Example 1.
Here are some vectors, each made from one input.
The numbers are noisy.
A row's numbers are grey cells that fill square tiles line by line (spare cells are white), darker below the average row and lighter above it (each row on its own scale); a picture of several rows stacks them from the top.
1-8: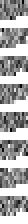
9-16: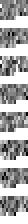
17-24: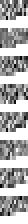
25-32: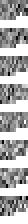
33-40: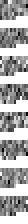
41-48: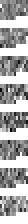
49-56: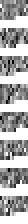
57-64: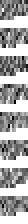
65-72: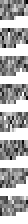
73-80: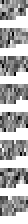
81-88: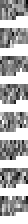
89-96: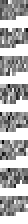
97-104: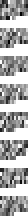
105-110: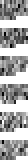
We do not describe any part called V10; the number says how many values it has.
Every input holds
a point on a 5-point line, together with either a point on a 5-point line, or a value of V10.
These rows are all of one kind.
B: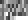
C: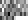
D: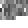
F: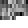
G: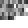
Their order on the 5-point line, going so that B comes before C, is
D, F, B, G, C.
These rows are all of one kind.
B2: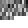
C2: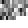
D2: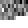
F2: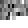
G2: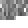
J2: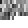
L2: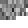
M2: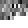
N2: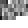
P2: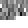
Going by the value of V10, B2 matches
D2 and M2.
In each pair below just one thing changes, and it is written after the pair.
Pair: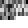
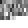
the value of V10
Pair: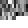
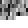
the value of V10
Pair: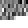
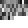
the place on the 5-point line
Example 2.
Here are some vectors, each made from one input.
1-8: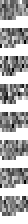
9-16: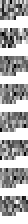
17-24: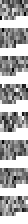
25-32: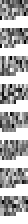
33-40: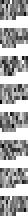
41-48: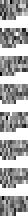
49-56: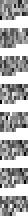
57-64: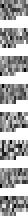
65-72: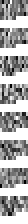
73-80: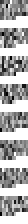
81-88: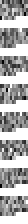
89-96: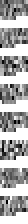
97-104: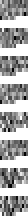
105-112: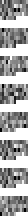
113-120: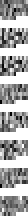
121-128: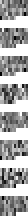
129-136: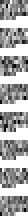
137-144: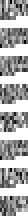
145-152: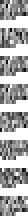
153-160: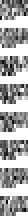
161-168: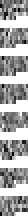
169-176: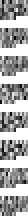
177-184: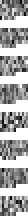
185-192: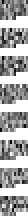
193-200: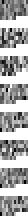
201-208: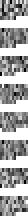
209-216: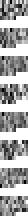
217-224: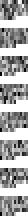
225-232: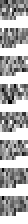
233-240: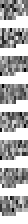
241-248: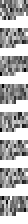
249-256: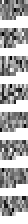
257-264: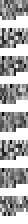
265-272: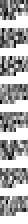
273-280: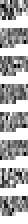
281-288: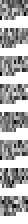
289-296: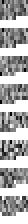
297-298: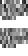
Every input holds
either a point on a 5-point circle and a point on a 6-point circle, or a point on a 12-point line.
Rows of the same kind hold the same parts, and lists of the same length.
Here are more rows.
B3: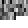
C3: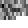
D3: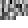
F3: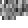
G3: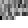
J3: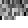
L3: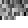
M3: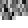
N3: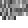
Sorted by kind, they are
B3, D3, G3, J3, L3
C3, F3, M3, N3

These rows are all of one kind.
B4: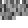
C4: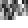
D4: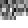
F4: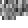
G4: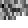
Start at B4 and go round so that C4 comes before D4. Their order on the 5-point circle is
B4, C4, D4, G4, F4.
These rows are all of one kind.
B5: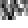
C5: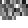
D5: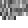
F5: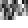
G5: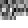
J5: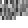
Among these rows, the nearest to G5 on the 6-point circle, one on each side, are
D5 and J5.
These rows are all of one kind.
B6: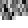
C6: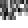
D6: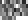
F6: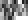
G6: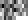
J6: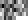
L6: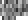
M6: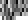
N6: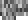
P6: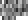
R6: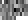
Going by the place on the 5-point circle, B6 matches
C6, F6 and M6.
